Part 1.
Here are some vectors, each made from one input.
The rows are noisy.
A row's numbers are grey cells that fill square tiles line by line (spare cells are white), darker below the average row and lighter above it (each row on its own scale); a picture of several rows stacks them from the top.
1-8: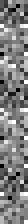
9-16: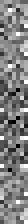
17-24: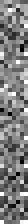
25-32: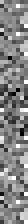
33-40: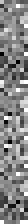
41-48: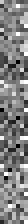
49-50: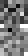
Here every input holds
a point on an 8-point line.
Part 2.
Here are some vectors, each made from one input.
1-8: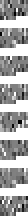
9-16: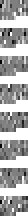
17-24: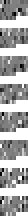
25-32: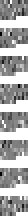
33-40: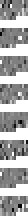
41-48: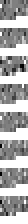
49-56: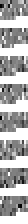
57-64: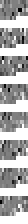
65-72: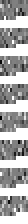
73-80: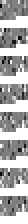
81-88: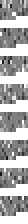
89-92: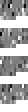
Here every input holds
a point on each of two 9-point lines.
